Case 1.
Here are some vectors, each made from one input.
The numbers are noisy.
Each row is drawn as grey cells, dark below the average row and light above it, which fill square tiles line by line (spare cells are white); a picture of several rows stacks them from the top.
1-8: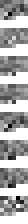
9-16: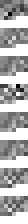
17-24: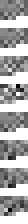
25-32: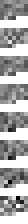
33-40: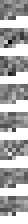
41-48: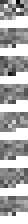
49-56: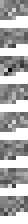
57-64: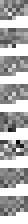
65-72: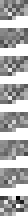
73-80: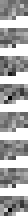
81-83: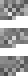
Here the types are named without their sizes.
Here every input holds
either a fixed value, or a node of a tree.
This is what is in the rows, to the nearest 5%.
About 10% of them hold a fixed value. The rest hold a node of a tree.
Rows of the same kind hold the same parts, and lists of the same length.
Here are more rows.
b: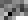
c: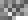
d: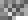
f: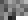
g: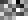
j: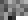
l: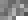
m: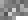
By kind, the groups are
b, c, d, f, j, l, m
g

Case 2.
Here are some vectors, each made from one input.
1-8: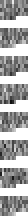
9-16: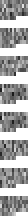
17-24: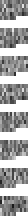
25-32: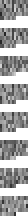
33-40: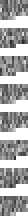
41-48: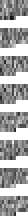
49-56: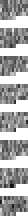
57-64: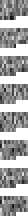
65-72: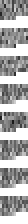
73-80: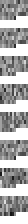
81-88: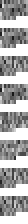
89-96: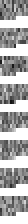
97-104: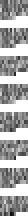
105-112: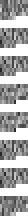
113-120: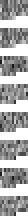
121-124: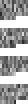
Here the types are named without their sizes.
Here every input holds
a point on a line.
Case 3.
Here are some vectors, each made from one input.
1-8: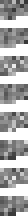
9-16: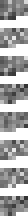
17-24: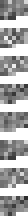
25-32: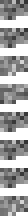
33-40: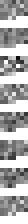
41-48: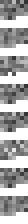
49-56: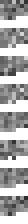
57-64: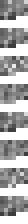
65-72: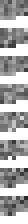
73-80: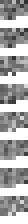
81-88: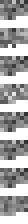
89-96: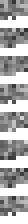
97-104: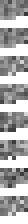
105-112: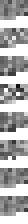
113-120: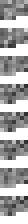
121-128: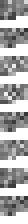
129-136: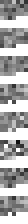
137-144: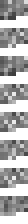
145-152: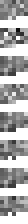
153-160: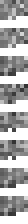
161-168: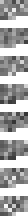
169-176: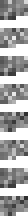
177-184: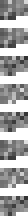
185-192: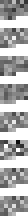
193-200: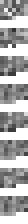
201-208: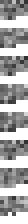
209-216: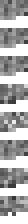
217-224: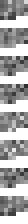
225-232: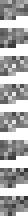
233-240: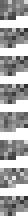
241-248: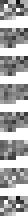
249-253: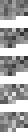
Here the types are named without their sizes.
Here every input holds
either a fixed value, or a node of a tree.
